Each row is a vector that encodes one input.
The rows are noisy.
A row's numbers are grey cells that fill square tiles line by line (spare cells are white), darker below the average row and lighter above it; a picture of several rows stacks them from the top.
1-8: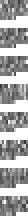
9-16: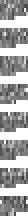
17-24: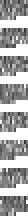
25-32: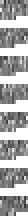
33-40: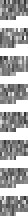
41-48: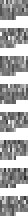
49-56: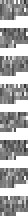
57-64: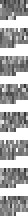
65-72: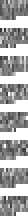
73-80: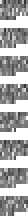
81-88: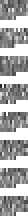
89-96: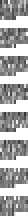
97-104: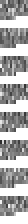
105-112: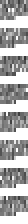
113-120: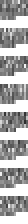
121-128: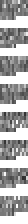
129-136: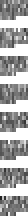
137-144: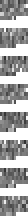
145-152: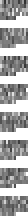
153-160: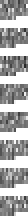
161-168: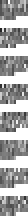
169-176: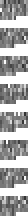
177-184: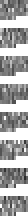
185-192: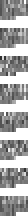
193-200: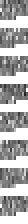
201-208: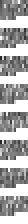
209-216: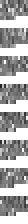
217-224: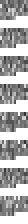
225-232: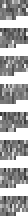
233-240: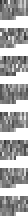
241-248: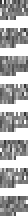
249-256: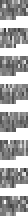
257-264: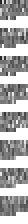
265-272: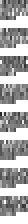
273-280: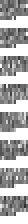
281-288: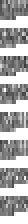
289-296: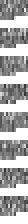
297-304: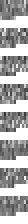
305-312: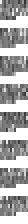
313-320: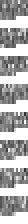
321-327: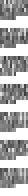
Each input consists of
either a node of a 10-node tree, or a node of an 11-node tree.
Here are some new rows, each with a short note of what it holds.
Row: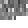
a node of a 10-node tree
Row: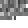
a node of a 10-node tree
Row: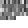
a node of a 10-node tree
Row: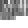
a node of an 11-node tree
